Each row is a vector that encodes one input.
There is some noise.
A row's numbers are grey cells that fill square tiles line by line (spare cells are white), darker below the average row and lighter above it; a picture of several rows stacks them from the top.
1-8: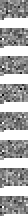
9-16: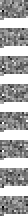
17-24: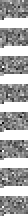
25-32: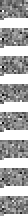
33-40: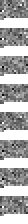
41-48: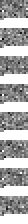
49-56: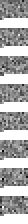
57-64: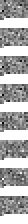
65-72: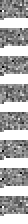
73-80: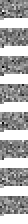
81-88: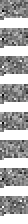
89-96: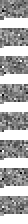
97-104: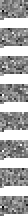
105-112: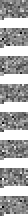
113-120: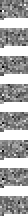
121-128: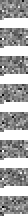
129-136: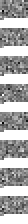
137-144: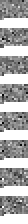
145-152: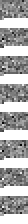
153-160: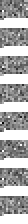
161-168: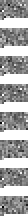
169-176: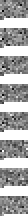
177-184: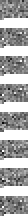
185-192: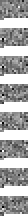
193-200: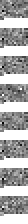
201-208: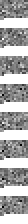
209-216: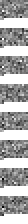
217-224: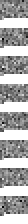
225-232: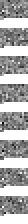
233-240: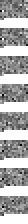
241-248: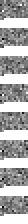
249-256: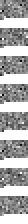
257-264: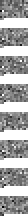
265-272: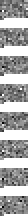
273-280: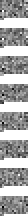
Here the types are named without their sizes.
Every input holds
three true/false values.
